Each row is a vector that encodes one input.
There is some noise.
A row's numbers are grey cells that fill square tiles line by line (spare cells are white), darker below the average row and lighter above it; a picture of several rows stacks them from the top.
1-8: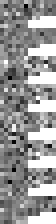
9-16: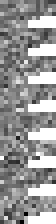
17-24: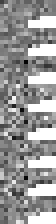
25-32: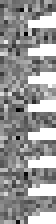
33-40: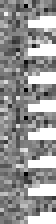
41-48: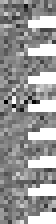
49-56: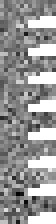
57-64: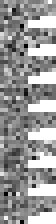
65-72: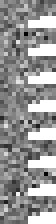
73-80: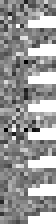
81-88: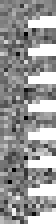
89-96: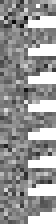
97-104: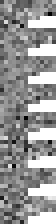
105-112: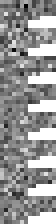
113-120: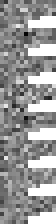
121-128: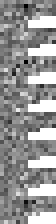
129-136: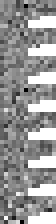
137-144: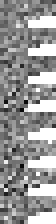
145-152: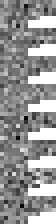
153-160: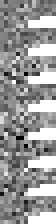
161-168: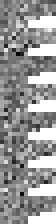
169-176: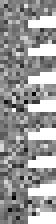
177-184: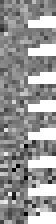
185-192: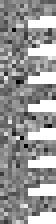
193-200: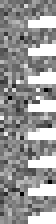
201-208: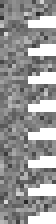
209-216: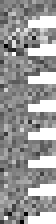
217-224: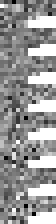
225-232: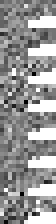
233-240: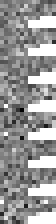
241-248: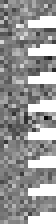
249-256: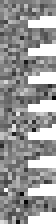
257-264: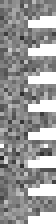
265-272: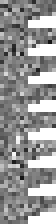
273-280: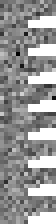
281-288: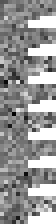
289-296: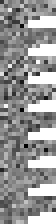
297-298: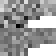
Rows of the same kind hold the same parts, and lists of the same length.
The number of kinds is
2.
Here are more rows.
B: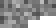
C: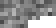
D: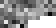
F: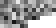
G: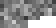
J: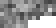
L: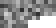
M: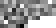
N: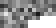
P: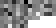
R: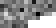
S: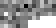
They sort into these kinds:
B, C, G, J, L, N, R, S
D, F, M, P

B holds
a node of a 7-node tree and four true/false values.
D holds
a point on a 6-point line and a node of a 13-node tree.
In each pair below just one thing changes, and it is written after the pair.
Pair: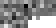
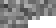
the node of the tree
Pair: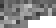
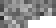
one of the four true/false values
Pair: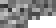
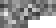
one of the four true/false values
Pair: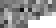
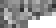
the node of the tree
